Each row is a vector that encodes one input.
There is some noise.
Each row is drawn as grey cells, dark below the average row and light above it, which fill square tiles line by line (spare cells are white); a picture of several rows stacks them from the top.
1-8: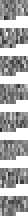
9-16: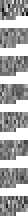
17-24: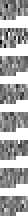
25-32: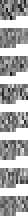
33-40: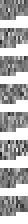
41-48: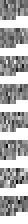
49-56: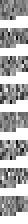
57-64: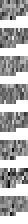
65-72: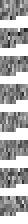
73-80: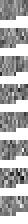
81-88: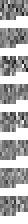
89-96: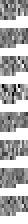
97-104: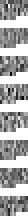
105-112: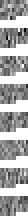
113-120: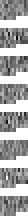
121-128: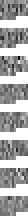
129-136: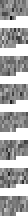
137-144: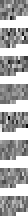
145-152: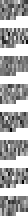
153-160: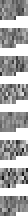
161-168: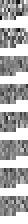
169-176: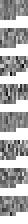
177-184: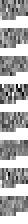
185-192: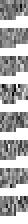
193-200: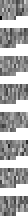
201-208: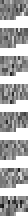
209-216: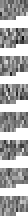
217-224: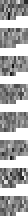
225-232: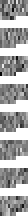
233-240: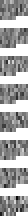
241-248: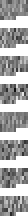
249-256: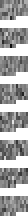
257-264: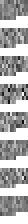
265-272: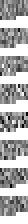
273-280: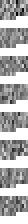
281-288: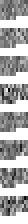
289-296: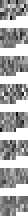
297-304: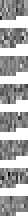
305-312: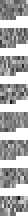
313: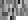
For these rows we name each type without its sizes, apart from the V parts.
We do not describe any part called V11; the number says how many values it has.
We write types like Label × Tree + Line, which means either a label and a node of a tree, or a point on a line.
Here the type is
Label × V11 + Line.
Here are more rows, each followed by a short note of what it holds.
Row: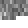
a point on a line
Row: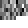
a point on a line
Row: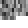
a point on a line
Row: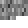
a label and a value of V11
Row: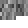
a point on a line
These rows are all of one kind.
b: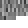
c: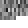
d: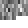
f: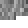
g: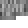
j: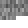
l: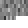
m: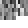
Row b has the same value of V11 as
j and l.
